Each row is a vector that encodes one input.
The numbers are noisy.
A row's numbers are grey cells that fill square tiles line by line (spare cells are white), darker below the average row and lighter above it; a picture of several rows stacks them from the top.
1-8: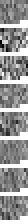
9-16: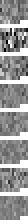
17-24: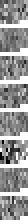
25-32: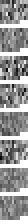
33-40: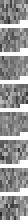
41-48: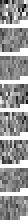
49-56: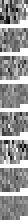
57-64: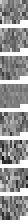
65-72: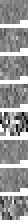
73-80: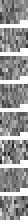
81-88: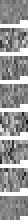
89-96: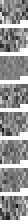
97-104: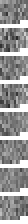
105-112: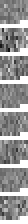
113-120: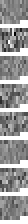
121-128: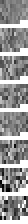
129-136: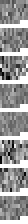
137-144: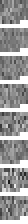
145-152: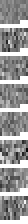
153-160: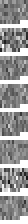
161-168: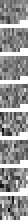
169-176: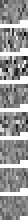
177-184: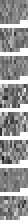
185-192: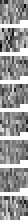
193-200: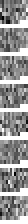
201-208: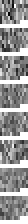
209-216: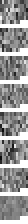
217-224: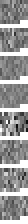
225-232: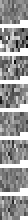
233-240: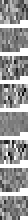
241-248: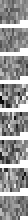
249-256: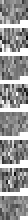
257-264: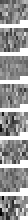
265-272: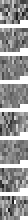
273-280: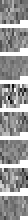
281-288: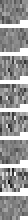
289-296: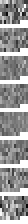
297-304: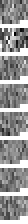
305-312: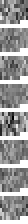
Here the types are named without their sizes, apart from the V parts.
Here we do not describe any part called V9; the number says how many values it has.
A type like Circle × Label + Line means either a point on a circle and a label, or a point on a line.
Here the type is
List(Bool × V9).
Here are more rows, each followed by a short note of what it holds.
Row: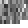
a list of three items
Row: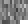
a list of two items
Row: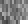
a list of two items
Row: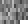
a list of two items
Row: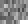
a list of one item
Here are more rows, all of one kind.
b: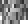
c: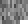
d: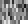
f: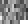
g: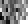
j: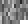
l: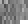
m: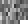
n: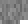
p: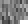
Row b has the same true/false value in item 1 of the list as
c, d and l.
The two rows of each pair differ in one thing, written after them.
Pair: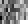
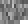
the value of V9 in item 1 of the list
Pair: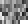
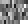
the value of V9 in item 1 of the list
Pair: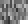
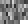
the value of V9 in item 1 of the list
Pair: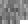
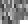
the true/false value in item 1 of the list
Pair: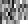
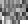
the true/false value in item 1 of the list
